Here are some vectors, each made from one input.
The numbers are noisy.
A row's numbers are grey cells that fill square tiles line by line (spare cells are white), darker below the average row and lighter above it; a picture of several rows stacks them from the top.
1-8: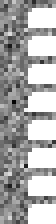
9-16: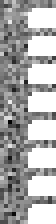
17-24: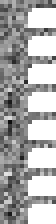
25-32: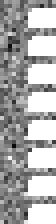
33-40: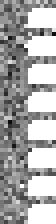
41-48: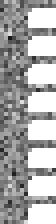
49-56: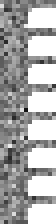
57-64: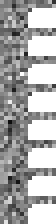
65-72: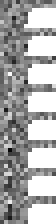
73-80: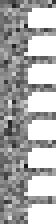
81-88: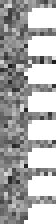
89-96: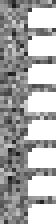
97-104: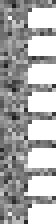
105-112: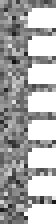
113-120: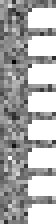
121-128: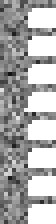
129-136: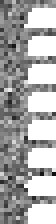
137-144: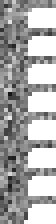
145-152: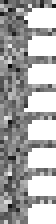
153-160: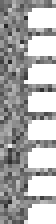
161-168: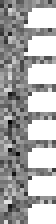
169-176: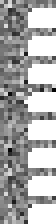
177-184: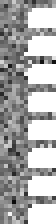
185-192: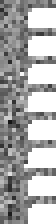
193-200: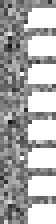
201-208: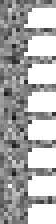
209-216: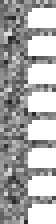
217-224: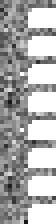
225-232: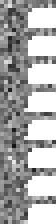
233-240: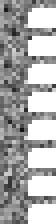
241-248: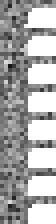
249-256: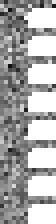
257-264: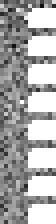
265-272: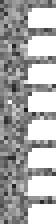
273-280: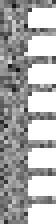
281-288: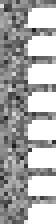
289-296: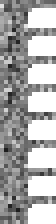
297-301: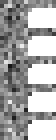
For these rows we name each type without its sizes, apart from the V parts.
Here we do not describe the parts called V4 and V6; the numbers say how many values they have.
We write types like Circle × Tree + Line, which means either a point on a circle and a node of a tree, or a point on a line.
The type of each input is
List(Line) + (Tree + V4) × V6.
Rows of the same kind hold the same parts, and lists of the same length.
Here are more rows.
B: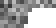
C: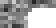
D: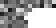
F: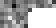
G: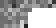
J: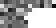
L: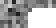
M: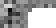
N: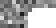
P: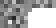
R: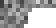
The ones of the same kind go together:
B, P, R
C, N
D, J
F, G
L, M

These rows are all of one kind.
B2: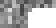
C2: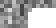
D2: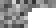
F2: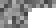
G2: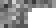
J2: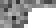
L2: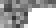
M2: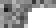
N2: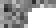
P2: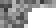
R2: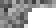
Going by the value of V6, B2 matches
C2, F2 and G2.
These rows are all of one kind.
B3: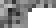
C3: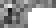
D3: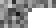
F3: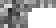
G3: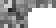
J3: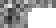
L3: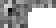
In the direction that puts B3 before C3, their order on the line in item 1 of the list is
D3, G3, L3, B3, F3, C3, J3.
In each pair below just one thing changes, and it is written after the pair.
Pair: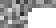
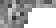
the value of V6
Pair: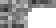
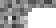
the value of V4
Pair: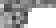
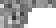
the value of V4
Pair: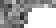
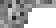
the value of V4
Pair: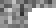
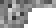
the value of V6
